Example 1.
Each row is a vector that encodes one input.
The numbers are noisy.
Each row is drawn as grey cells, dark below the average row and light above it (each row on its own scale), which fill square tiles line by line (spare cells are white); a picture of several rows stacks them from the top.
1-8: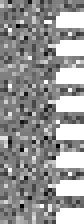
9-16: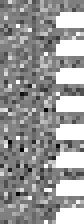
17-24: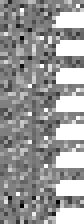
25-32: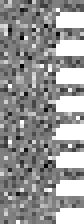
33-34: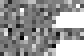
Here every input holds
three true/false values.
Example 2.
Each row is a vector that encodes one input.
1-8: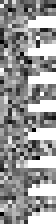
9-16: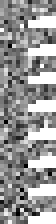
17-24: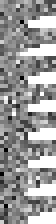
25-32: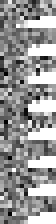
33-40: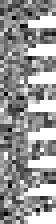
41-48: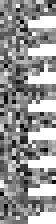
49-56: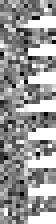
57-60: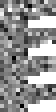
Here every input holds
one of 12 labels.
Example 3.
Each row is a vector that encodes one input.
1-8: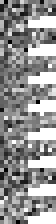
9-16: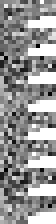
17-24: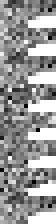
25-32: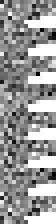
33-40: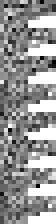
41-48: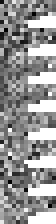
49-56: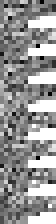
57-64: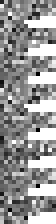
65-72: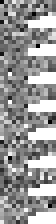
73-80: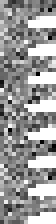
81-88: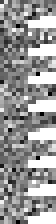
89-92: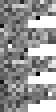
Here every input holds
four true/false values.
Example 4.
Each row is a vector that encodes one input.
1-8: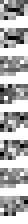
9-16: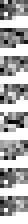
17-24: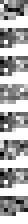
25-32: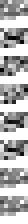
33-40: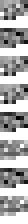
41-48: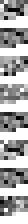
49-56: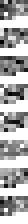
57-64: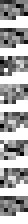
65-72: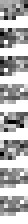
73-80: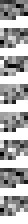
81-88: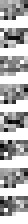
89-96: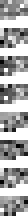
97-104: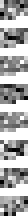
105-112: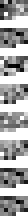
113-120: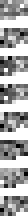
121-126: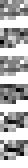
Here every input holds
one of 6 labels.
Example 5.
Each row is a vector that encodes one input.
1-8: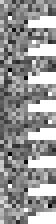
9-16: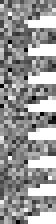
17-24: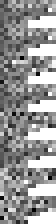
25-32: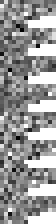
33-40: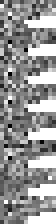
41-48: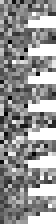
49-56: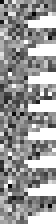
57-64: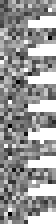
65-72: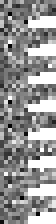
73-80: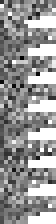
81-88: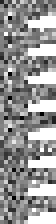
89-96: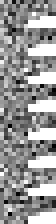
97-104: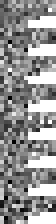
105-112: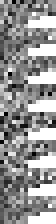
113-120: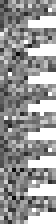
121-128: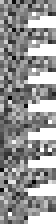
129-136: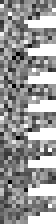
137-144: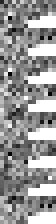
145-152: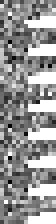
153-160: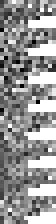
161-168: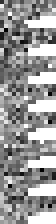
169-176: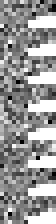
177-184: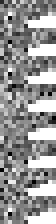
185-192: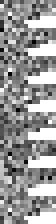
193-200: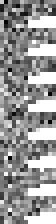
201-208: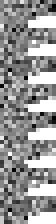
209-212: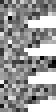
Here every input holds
four true/false values.
